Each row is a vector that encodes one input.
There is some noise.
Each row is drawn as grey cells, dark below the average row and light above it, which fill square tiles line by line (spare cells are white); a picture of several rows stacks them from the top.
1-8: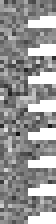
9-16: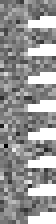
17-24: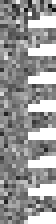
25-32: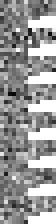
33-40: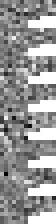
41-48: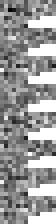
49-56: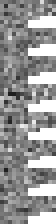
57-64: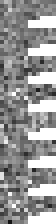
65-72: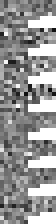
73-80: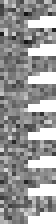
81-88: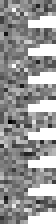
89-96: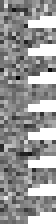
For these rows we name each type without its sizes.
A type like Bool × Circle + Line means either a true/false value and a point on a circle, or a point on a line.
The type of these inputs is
List(Circle + Line).
